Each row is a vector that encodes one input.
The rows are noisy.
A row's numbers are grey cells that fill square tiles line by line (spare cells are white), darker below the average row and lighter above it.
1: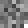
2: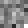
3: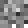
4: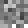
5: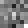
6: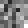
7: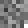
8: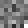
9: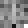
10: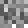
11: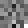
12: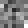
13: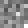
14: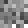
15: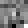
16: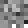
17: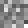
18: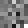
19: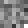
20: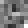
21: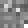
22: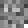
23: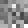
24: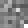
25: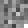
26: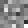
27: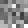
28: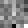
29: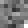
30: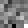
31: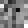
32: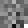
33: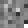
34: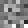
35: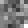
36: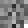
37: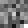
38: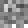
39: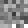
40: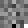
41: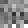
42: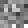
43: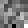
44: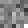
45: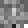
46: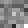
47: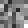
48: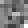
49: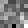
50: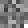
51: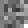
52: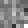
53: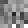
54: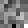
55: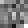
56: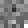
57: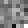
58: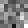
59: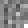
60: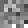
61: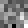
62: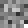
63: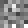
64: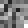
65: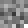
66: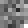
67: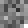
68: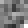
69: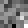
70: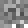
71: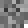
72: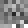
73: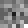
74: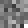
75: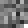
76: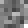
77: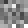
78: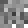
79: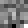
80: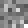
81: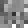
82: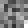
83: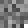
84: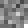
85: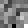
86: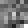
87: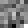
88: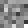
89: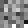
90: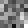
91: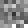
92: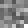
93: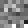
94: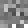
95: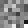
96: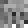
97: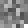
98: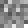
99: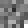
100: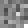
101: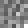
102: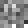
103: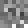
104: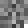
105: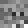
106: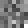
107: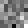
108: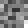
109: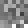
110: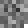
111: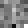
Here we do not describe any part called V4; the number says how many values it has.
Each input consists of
a point on a 6-point line, together with either a point on a 6-point line, or a value of V4.
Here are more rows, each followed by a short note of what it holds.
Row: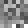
a point on each of two 6-point lines
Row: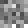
a point on each of two 6-point lines
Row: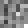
a point on a 6-point line and a value of V4
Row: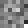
a point on each of two 6-point lines
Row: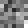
a point on a 6-point line and a value of V4
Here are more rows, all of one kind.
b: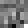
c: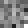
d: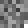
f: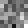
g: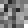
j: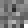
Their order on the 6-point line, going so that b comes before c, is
b, c, f, j, g, d.
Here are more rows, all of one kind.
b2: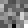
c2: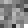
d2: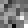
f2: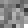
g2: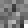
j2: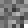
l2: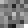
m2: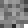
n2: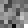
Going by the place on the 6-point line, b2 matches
c2, f2 and l2.
